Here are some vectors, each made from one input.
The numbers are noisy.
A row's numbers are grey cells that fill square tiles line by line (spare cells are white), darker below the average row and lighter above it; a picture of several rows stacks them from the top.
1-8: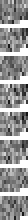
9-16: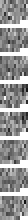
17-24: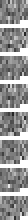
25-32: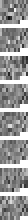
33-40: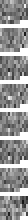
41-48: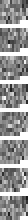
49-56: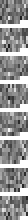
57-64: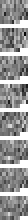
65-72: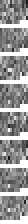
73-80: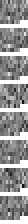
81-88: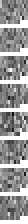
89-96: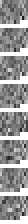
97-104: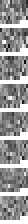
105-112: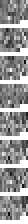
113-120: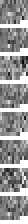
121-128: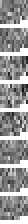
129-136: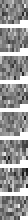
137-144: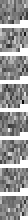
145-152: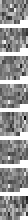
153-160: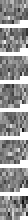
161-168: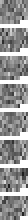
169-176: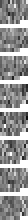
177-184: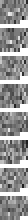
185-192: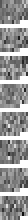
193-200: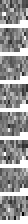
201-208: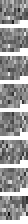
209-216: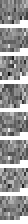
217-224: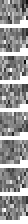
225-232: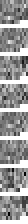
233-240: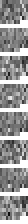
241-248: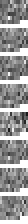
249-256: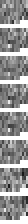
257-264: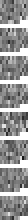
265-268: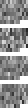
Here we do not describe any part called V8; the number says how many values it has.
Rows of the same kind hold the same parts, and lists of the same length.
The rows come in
5 kinds.
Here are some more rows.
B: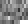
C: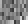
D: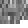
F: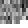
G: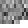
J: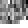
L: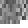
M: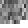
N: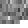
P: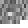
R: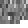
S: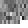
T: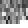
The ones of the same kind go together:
B, D, N, R
C, M, S
F, J, T
G
L, P

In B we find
four true/false values.
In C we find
a point on a 3-point line, a point on a 6-point line and a value of V8.
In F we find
a node of an 11-node tree.
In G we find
a point on a 9-point line.
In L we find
a value of V8.
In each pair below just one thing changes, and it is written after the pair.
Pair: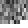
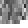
the value of V8
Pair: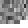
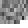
the place on the 3-point line
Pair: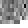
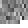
the place on the 6-point line
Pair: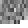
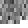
the value of V8
